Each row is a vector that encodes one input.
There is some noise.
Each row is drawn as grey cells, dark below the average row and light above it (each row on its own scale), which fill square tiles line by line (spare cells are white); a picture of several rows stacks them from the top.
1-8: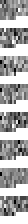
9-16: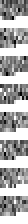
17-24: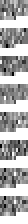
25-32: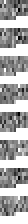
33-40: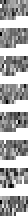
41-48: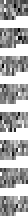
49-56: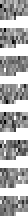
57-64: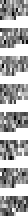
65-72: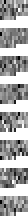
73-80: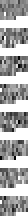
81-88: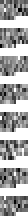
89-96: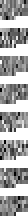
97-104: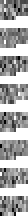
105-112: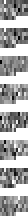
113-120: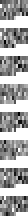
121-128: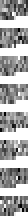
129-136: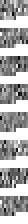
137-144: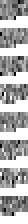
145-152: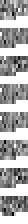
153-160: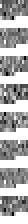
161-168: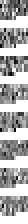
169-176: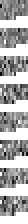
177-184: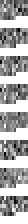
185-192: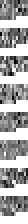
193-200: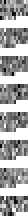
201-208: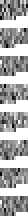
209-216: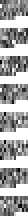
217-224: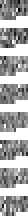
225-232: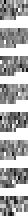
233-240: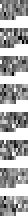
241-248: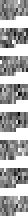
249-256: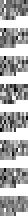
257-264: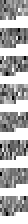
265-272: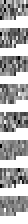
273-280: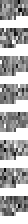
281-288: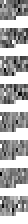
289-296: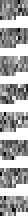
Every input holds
one of 7 labels and a true/false value.
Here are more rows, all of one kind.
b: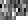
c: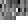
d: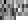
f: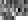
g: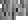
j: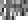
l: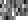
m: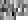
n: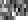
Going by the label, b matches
d and n.
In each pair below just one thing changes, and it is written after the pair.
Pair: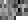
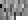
the label
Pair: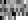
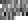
the true/false value
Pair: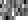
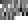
the label
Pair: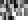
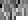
the true/false value
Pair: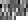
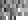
the label
